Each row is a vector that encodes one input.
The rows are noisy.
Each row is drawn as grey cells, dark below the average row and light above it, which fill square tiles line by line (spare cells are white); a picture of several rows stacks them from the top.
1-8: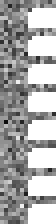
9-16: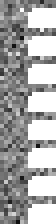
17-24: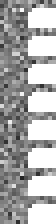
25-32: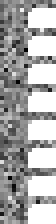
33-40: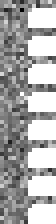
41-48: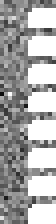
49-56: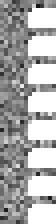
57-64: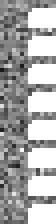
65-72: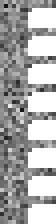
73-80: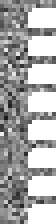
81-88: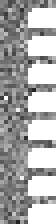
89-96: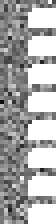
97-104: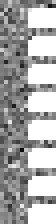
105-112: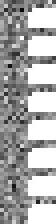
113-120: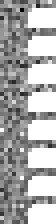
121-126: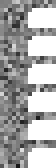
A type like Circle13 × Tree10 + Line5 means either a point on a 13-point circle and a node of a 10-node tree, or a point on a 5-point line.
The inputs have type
(Bool × Bool × Bool + Line7) × Label6.
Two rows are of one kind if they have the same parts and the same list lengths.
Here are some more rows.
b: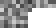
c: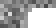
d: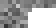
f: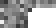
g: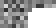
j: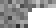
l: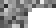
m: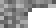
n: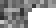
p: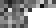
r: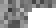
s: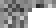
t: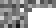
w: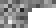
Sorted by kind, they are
b, c, d, f, j, m, r, t
g, l, n, p, s, w

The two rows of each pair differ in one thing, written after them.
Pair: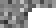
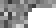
one of the three true/false values
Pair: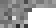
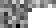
one of the three true/false values
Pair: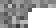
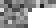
the label
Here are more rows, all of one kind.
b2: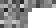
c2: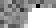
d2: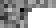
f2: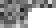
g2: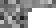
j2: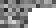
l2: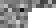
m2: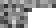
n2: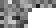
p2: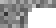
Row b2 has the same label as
g2, j2 and n2.
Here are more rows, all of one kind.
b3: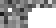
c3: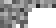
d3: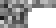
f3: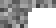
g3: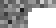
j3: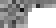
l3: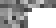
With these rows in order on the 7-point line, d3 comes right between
c3 and l3.
